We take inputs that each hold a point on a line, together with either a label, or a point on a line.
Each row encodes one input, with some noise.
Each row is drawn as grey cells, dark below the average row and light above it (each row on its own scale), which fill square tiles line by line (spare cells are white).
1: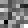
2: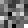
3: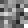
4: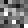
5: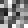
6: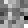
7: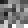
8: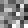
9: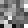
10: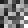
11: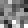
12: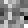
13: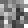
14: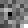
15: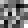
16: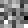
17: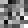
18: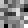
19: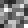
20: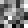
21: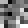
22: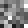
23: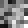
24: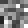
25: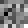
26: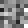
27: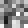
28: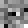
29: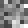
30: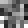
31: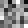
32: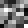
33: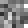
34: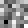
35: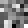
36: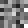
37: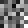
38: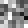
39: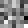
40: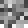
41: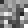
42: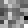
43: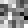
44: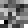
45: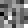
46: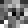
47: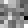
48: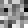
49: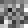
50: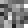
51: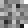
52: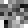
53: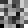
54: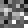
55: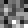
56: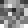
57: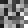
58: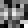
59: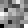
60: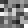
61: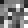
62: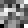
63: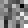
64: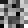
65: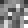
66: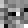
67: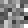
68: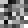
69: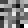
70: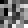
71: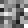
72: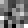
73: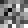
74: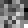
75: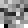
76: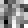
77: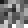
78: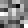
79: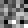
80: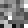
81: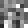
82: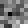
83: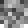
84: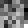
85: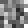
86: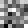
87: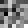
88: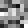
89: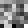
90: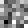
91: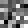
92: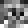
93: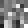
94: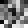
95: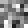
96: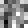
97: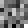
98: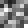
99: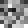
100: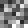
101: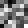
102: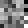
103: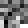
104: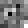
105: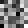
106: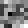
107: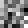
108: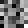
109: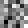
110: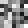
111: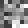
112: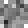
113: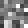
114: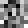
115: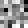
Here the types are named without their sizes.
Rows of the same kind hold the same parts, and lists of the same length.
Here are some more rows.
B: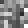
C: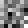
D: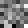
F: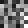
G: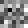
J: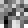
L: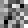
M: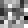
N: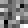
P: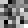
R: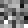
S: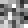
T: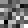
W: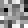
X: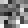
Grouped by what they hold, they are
B, D, F, G, M, R, S
C, J, L, N, P, T, W, X

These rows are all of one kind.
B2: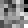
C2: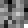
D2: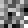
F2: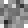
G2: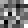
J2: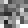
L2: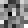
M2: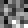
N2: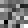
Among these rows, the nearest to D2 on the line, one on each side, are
L2 and N2.
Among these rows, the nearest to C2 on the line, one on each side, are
B2 and M2.
